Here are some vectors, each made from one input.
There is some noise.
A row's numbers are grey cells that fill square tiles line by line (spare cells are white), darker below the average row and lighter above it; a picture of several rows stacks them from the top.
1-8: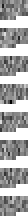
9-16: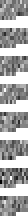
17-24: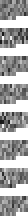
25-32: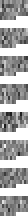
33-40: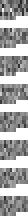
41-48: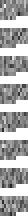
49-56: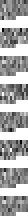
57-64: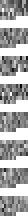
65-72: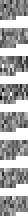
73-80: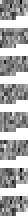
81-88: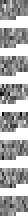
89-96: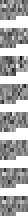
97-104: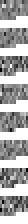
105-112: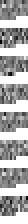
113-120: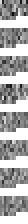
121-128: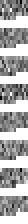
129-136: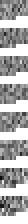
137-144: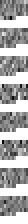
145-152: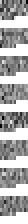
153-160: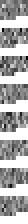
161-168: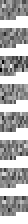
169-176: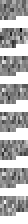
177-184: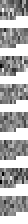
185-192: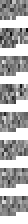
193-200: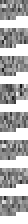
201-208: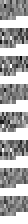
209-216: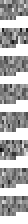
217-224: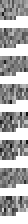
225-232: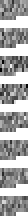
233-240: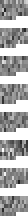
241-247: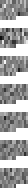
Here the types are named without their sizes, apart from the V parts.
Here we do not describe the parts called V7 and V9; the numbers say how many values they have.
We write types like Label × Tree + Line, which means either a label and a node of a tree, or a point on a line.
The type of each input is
(Bool × Bool × Bool + V7) × Tree + Line + V9.
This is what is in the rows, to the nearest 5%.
About 10% of them hold a point on a line. About 75% of them hold a node of a tree, together with either three true/false values, or a value of V7. The rest hold a value of V9.
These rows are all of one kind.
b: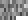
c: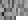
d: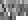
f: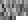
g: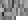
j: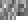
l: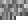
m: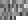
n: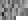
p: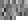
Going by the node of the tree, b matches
c, f, m and p.
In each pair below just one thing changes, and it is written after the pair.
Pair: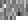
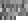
the value of V7
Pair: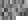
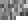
the value of V7
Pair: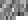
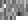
the node of the tree
